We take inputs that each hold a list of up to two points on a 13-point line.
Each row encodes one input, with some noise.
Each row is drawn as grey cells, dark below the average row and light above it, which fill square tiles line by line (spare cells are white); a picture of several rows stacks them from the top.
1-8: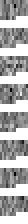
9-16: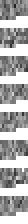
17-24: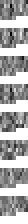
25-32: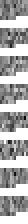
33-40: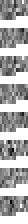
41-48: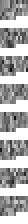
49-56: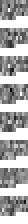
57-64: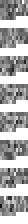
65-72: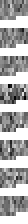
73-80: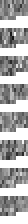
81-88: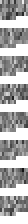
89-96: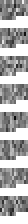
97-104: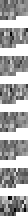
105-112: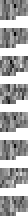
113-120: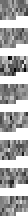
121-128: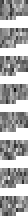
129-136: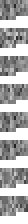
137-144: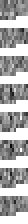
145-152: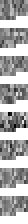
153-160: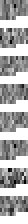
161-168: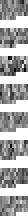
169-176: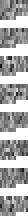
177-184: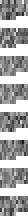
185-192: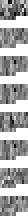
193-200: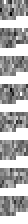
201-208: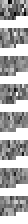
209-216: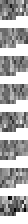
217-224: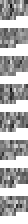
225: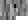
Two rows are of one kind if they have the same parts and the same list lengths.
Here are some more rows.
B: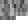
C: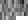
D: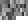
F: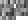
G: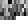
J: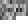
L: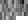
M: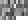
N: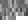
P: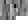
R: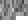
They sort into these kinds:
B, C, J, L, N, P, R
D, F, M
G

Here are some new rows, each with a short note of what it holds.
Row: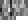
a list of two items
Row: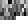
the empty list
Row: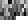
the empty list
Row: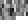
a list of two items
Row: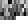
the empty list
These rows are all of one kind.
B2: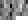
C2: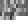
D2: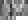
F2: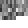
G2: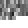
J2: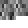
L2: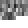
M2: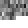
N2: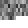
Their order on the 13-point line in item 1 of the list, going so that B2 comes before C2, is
D2, B2, F2, L2, N2, M2, C2, G2, J2.
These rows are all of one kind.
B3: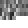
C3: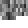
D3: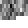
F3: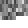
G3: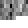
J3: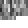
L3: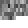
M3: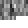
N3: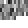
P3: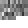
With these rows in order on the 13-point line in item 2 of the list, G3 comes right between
L3 and M3.
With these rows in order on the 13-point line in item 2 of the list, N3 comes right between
D3 and P3.
